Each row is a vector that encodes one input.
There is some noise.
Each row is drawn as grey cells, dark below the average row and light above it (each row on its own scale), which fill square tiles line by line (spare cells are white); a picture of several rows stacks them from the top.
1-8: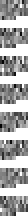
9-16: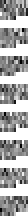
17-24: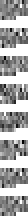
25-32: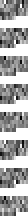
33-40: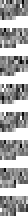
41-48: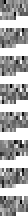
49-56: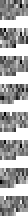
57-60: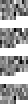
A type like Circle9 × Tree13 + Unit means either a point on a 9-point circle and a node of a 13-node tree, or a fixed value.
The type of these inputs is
Bool × Bool × Bool.
